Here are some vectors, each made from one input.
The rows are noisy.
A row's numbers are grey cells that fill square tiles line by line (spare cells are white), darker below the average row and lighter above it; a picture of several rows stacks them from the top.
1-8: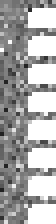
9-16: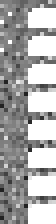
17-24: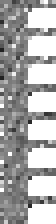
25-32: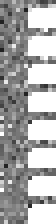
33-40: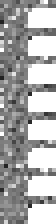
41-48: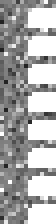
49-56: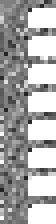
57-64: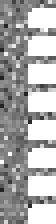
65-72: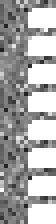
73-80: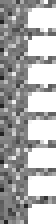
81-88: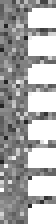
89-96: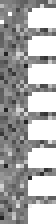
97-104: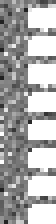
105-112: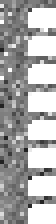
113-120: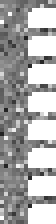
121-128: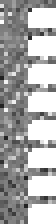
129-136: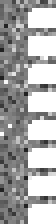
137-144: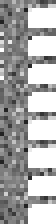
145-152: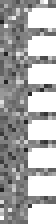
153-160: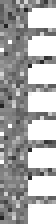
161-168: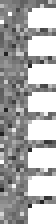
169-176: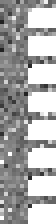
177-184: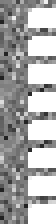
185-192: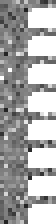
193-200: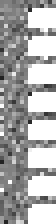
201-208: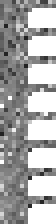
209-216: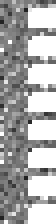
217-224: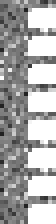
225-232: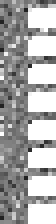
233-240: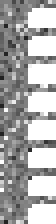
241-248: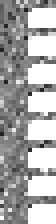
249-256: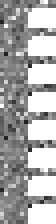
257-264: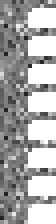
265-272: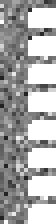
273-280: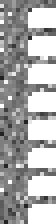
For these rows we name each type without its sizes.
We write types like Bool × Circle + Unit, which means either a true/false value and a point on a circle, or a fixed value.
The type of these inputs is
Circle.
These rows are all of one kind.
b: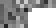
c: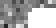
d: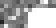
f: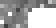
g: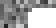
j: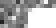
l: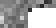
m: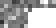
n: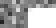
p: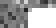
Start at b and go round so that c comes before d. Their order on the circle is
b, g, c, f, l, m, d, j, n, p.
